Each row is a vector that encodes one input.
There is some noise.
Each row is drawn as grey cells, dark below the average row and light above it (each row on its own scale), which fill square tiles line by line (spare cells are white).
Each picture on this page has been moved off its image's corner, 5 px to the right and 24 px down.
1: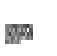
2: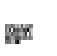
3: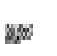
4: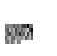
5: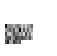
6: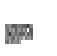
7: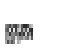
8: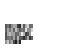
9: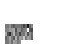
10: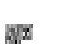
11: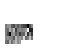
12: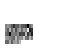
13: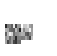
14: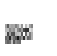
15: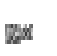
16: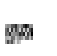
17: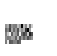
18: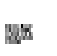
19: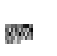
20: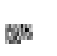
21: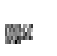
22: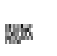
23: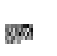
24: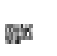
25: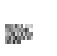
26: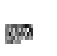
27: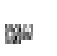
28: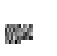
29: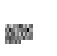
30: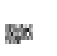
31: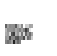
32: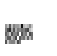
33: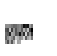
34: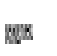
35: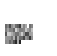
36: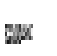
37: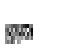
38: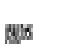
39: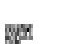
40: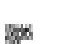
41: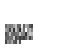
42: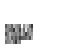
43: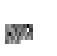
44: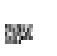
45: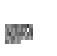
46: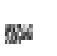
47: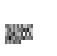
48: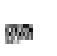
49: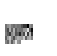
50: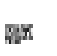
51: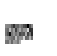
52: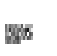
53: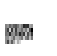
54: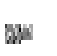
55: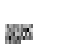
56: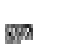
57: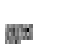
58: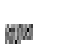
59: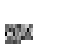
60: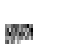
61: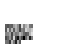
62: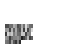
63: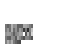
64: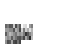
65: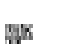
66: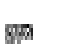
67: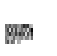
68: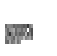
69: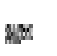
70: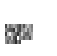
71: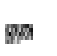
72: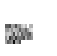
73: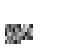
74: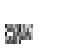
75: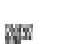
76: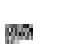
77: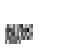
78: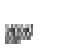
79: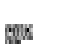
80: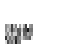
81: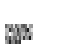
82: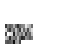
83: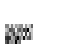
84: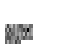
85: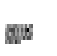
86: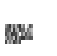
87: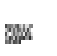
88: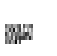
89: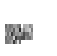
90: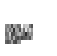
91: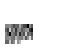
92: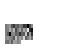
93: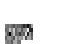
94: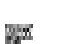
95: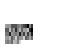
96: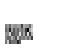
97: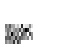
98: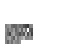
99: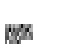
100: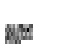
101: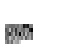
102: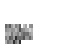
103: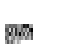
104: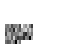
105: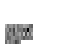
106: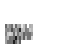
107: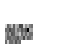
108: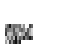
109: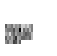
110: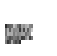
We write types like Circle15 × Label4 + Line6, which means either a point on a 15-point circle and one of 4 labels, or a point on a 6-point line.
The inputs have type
Line5 + Line7 × Tree9.
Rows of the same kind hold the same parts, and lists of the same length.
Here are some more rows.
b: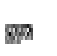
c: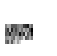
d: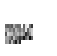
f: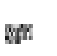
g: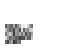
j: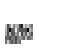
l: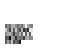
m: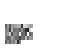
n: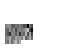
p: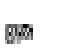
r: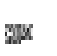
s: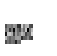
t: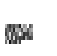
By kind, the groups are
b, c, n, p
d, f, g, j, l, m, r, s, t

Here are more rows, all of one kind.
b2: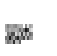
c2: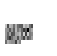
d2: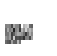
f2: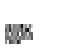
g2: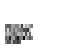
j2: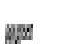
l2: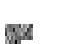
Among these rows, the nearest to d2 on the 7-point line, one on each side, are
b2 and g2.
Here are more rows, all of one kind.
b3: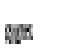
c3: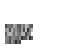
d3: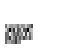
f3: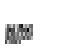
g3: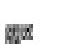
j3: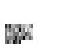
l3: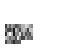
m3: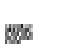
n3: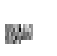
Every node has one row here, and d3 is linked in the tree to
b3, g3 and l3.
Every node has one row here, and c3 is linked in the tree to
l3.
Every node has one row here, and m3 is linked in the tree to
b3.
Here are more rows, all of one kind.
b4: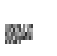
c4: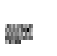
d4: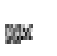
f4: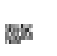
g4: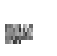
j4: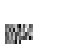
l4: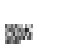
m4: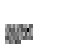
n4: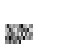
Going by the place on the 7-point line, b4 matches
f4 and n4.
